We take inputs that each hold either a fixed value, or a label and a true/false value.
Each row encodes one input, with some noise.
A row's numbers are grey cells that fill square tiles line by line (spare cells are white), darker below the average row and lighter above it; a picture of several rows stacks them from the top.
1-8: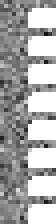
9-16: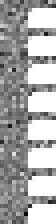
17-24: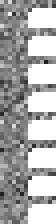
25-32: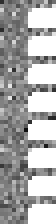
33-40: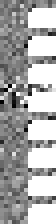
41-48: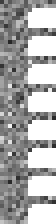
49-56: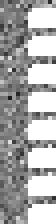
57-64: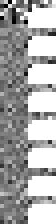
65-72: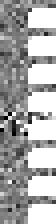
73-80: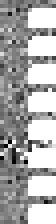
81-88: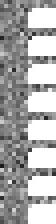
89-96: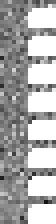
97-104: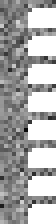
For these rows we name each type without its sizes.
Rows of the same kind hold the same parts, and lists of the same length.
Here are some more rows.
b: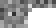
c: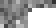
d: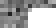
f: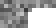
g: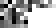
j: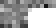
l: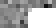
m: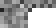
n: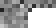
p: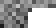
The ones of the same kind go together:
b, c, d, f, j, l, m, n, p
g

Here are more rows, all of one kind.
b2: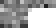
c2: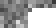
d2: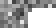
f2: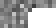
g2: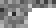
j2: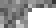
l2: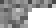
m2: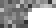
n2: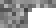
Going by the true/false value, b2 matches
d2, f2 and m2.
